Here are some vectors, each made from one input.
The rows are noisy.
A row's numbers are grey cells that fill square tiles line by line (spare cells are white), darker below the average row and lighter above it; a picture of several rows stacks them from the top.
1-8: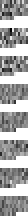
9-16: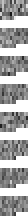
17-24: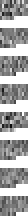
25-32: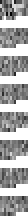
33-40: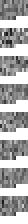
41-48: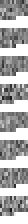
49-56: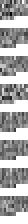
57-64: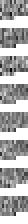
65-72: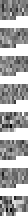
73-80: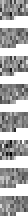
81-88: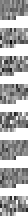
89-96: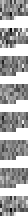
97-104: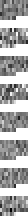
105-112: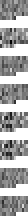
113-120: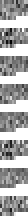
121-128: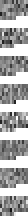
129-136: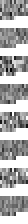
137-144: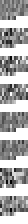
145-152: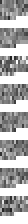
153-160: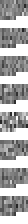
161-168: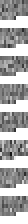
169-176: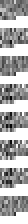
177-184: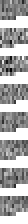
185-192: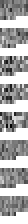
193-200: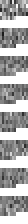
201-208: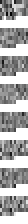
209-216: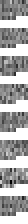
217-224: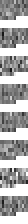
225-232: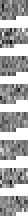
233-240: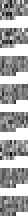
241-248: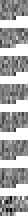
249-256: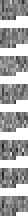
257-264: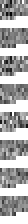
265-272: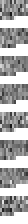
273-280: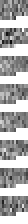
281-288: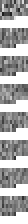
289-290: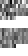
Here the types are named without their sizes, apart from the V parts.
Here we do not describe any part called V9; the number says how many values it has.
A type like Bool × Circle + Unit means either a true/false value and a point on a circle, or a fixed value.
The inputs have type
(Bool × Bool × Bool + V9) × Label + List(Line).
